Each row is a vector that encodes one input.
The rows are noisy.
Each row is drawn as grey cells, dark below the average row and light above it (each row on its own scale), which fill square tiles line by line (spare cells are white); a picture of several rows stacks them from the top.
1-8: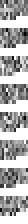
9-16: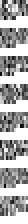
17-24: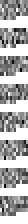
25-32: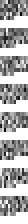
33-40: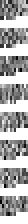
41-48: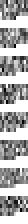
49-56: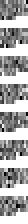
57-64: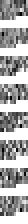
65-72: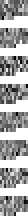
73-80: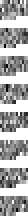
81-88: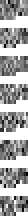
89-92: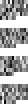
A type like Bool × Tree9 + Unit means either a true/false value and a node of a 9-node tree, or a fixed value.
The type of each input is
Bool × (Line4 + Line5).
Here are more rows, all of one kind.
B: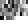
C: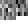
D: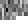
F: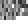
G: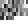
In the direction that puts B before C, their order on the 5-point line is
F, G, B, D, C.
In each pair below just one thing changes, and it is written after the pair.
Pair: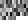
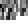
the true/false value
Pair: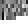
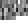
the place on the 4-point line
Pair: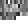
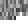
the true/false value
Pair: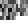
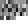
the place on the 4-point line
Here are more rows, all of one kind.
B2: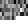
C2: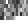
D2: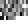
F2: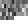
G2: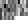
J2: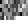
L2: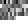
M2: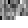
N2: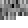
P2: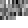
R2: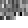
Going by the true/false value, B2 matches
G2 and M2.
